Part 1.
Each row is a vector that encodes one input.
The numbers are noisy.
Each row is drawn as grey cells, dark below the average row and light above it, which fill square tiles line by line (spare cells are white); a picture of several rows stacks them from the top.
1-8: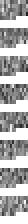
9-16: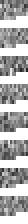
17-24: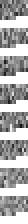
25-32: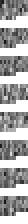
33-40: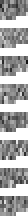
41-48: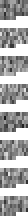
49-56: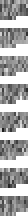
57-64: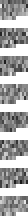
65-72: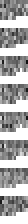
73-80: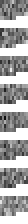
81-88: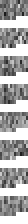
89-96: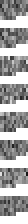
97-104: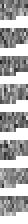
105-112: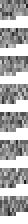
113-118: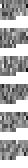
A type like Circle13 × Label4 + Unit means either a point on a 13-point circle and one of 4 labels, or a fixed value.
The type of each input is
Circle5 × Circle8.
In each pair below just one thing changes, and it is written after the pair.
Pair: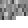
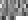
the place on the 8-point circle
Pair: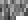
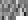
the place on the 5-point circle
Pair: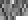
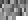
the place on the 8-point circle
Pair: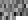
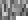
the place on the 5-point circle
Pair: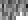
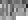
the place on the 8-point circle
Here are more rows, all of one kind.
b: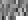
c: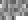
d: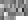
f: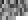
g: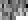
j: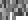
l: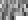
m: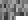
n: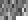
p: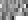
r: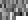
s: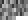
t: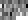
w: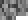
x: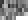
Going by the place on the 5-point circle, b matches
c, d, l and p.
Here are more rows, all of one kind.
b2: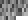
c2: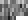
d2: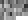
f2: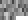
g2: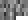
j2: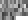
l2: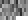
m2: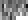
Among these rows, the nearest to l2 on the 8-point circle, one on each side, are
b2 and d2.
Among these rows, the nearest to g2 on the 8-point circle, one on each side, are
j2 and m2.
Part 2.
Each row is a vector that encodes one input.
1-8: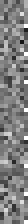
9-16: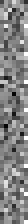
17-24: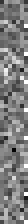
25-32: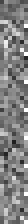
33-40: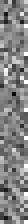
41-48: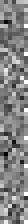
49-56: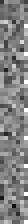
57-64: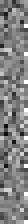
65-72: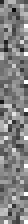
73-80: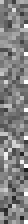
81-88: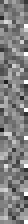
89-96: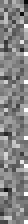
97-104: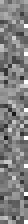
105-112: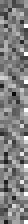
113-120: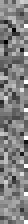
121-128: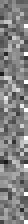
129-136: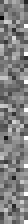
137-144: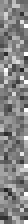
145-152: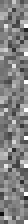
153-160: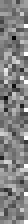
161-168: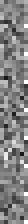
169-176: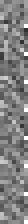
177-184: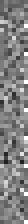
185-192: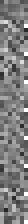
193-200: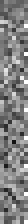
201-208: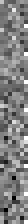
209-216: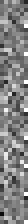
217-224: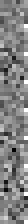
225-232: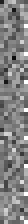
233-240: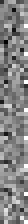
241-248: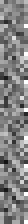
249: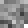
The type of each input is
Bool × Bool × Bool × Line9.
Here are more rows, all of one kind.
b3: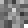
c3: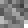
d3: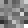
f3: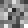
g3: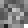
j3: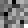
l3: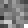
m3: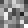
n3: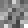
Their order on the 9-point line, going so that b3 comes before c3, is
j3, b3, d3, g3, c3, n3, l3, f3, m3.
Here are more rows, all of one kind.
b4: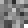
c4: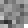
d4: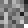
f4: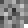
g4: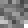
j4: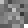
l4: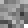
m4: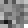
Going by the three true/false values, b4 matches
d4 and j4.
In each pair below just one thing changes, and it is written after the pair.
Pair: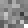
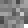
one of the three true/false values
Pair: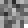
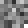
one of the three true/false values
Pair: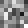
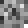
one of the three true/false values
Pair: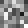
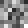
one of the three true/false values
